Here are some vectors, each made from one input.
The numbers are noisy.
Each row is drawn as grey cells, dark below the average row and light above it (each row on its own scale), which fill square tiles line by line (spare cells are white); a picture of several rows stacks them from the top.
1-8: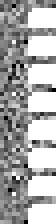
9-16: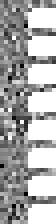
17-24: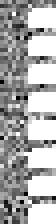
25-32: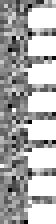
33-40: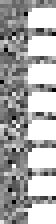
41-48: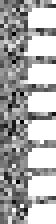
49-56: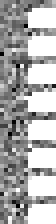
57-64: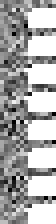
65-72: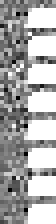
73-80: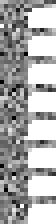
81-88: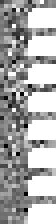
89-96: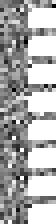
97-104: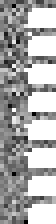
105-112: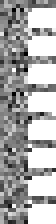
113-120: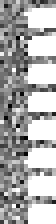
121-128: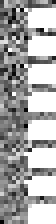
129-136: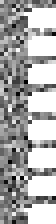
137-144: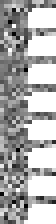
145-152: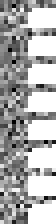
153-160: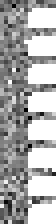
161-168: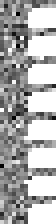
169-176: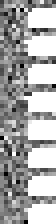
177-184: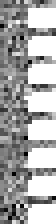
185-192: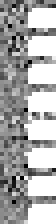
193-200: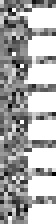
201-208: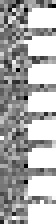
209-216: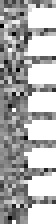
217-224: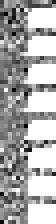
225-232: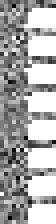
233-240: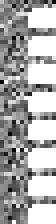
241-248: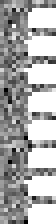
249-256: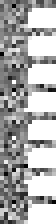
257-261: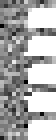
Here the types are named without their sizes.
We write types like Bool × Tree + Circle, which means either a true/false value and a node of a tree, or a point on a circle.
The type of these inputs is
Bool × (Circle + Unit) + Line.
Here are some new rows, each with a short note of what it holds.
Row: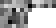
a point on a line
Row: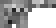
a point on a line
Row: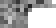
a true/false value
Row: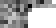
a true/false value
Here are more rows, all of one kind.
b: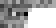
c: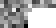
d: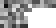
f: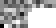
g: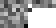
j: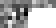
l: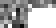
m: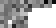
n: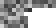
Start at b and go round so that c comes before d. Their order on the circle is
b, l, j, m, n, g, c, d, f.
